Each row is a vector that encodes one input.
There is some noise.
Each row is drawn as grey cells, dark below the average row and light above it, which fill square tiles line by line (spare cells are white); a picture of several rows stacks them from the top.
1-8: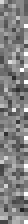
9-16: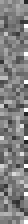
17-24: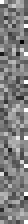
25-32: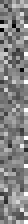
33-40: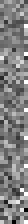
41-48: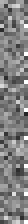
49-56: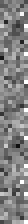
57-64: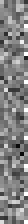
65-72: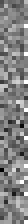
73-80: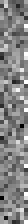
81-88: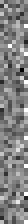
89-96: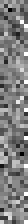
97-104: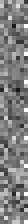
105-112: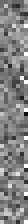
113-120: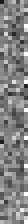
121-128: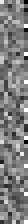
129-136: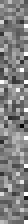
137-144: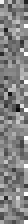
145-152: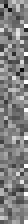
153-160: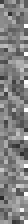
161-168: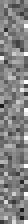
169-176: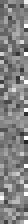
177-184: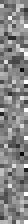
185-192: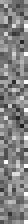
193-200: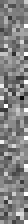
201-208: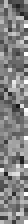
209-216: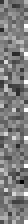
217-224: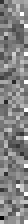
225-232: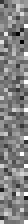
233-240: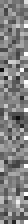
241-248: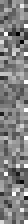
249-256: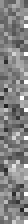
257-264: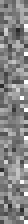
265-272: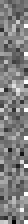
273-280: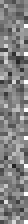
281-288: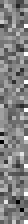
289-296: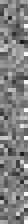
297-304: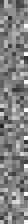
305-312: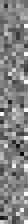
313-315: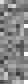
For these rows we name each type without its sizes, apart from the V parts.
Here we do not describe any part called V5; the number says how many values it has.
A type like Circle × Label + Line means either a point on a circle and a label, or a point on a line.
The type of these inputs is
(Label + Line) × Tree × Tree × V5.
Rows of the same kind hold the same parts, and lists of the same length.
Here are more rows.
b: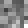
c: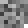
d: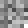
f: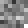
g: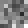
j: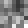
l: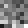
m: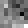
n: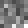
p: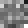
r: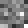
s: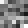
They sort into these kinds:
b, g, j, l, m, n
c, d, f, p, r, s

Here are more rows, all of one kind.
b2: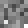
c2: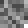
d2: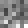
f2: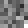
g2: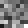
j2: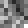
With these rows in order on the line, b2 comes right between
c2 and d2.
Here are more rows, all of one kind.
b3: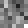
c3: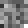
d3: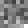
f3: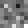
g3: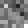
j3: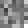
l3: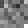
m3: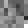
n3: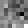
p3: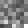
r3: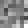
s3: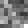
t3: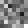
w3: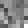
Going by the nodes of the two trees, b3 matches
j3, r3 and w3.
